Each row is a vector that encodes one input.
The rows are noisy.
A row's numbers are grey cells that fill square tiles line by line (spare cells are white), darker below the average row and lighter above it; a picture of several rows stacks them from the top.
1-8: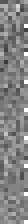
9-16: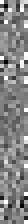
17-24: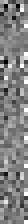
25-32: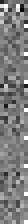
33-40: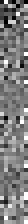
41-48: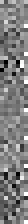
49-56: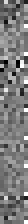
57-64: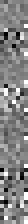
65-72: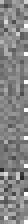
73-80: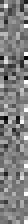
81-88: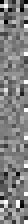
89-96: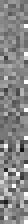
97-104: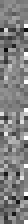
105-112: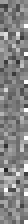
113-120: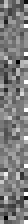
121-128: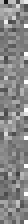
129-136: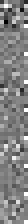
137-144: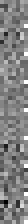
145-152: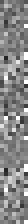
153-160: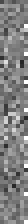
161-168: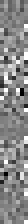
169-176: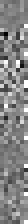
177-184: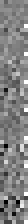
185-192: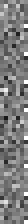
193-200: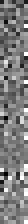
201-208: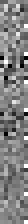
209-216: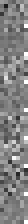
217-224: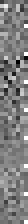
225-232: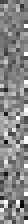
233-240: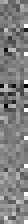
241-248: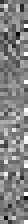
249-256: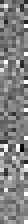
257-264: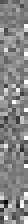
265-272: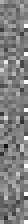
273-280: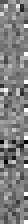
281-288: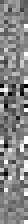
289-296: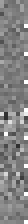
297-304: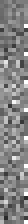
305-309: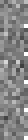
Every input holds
either a point on a 7-point line, or four true/false values.
